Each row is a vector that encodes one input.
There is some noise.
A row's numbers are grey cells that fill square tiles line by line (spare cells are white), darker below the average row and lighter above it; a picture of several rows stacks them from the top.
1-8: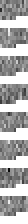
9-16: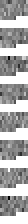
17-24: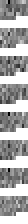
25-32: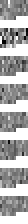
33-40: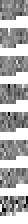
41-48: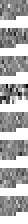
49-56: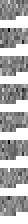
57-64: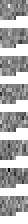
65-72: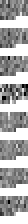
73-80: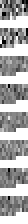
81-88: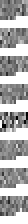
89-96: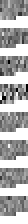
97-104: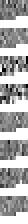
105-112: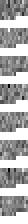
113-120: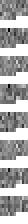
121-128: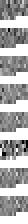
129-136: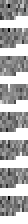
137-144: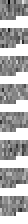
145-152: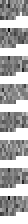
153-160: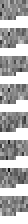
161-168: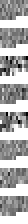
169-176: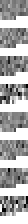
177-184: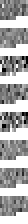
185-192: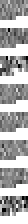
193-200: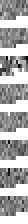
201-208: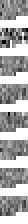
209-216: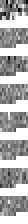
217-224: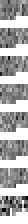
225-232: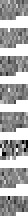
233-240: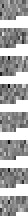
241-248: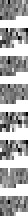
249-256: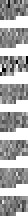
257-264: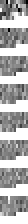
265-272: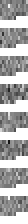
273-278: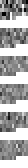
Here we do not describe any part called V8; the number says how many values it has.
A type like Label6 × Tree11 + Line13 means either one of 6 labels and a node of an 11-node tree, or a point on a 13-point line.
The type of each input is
Line7 + (Line9 + V8) × (Tree13 + Unit).
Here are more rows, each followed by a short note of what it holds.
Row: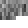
a value of V8
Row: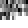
a point on a 7-point line
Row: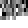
a point on a 7-point line
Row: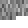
a point on a 9-point line
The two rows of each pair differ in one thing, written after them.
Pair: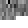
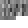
the value of V8
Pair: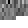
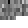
the value of V8
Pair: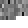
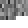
the node of the tree
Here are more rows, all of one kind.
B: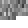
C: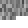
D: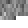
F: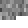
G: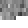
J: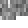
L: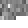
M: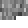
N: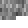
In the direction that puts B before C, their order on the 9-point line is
B, D, L, J, G, M, F, C, N.
